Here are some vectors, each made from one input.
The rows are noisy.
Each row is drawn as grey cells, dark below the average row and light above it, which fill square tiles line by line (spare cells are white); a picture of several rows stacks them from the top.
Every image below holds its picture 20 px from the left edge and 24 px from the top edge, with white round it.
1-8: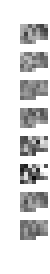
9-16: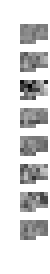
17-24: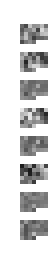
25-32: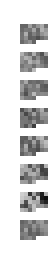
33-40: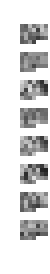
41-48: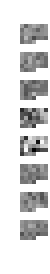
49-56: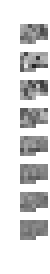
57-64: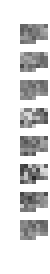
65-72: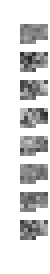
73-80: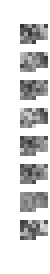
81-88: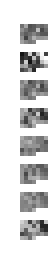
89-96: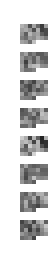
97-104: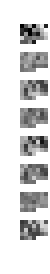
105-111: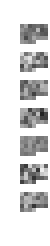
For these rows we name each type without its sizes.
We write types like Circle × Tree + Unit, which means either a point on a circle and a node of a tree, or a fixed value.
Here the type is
Bool × Line.
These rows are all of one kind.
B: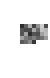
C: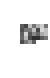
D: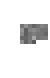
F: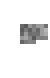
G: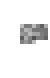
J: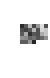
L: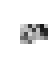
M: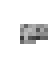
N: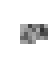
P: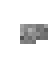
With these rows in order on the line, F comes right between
G and N.
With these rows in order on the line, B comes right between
J and M.
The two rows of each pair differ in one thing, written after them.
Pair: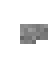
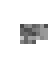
the true/false value
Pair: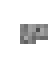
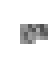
the place on the line
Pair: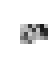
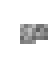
the place on the line
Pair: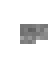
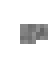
the true/false value
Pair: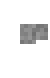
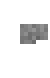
the true/false value
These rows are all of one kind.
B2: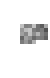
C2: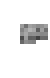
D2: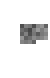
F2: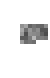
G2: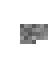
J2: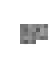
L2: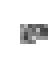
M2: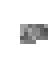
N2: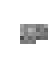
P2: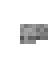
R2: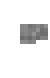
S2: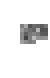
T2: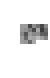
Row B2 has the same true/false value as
J2 and T2.
